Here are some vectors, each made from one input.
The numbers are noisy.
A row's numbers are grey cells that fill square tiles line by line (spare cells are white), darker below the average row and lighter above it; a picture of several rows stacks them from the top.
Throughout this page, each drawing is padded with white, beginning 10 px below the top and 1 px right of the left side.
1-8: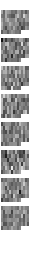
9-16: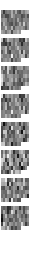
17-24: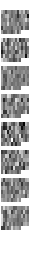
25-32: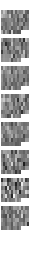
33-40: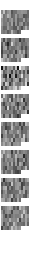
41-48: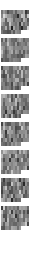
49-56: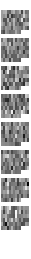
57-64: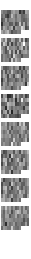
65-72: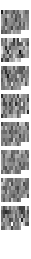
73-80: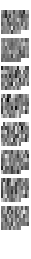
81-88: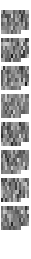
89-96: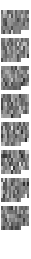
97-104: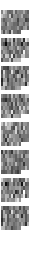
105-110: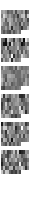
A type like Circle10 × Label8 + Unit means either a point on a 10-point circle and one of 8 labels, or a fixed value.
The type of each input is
Line7 + List2(Line5).
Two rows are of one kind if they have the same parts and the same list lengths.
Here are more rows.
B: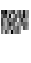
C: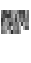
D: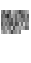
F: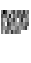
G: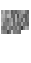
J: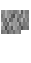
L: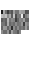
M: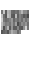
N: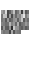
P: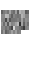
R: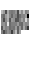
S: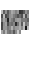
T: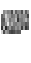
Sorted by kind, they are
B, C, D, F, S
G, L, M
J, N, P
R, T

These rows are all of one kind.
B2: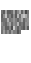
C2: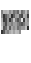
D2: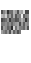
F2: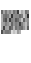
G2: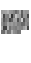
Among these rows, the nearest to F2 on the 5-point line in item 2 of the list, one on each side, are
B2 and G2.
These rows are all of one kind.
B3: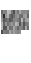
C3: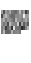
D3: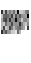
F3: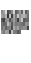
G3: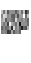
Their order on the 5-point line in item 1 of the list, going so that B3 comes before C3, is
D3, F3, B3, C3, G3.
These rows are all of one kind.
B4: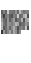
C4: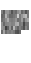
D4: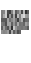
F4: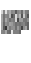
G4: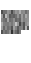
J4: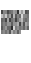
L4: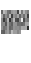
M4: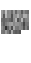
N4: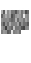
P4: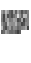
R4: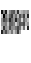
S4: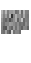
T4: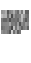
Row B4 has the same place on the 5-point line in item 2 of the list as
D4 and P4.
